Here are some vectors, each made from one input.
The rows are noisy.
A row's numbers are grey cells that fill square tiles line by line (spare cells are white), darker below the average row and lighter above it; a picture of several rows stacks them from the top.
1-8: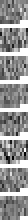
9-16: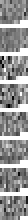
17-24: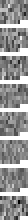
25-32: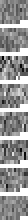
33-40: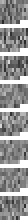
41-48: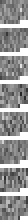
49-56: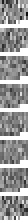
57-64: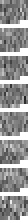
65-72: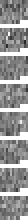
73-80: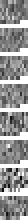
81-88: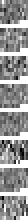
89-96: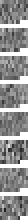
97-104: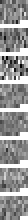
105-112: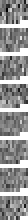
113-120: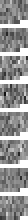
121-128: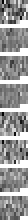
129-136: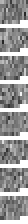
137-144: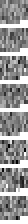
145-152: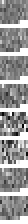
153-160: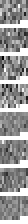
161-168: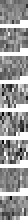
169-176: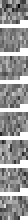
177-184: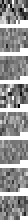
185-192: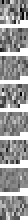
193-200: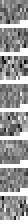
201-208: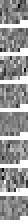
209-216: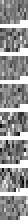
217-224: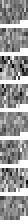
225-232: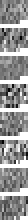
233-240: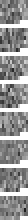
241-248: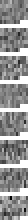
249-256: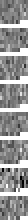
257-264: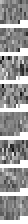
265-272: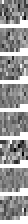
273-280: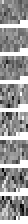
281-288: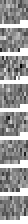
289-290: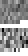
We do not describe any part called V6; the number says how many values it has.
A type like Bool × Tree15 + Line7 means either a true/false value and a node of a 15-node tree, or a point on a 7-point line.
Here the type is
Circle17 × List2(V6) + Line10.
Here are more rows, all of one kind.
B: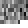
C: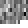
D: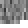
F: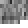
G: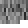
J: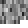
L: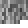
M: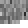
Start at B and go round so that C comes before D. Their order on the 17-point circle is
B, C, M, J, F, D, G, L.
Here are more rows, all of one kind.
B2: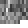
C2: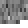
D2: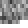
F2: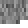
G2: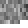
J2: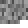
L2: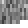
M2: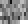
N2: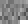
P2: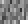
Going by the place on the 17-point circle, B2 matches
J2 and P2.
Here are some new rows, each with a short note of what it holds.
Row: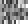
a point on a 10-point line
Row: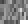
a point on a 17-point circle, together with a list of one item
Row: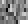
a point on a 17-point circle, together with the empty list
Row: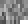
a point on a 17-point circle, together with a list of two items
